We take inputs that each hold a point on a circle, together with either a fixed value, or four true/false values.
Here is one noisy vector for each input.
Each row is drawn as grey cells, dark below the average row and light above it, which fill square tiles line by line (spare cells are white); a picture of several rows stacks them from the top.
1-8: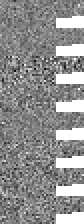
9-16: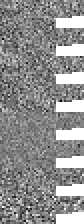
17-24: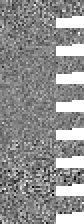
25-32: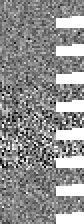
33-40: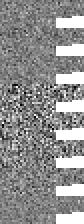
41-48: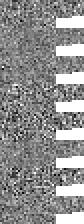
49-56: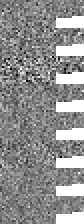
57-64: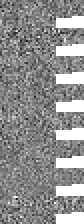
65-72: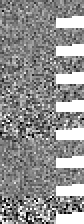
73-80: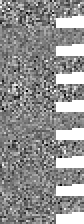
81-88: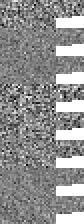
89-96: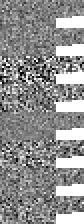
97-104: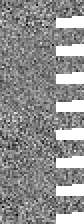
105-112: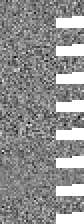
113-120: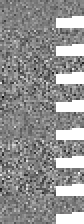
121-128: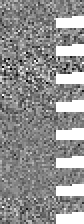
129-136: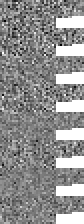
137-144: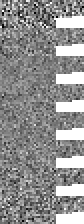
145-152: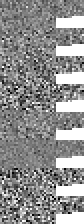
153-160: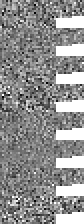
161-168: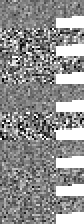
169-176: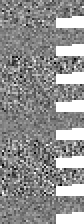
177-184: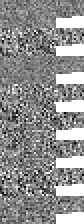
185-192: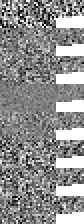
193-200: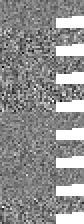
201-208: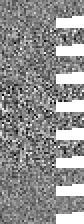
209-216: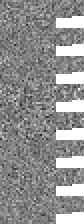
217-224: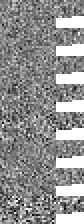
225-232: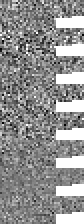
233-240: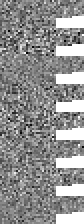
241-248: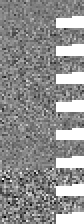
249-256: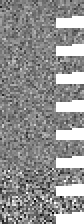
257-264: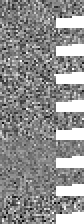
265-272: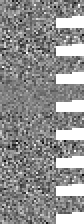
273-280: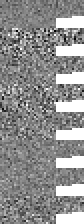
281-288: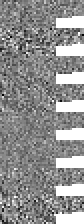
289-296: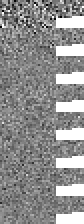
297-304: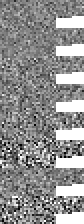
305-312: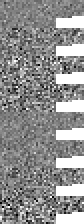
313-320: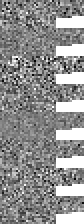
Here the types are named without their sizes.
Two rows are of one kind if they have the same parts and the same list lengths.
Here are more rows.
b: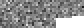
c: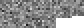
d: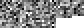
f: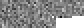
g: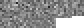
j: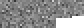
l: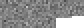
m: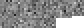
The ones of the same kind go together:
b, c, f, g, j
d, l, m

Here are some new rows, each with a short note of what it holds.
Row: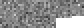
a point on a circle and four true/false values
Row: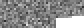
a point on a circle
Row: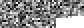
a point on a circle
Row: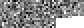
a point on a circle and four true/false values
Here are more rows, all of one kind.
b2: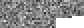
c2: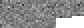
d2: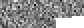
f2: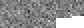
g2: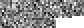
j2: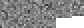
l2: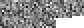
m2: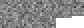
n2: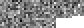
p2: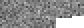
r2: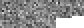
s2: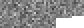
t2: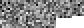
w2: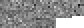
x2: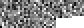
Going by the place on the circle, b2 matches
f2, g2, n2 and x2.
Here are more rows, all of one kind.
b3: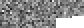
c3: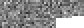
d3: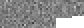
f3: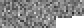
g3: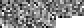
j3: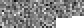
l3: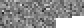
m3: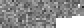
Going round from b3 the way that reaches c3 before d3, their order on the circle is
b3, c3, j3, g3, f3, d3, l3, m3.
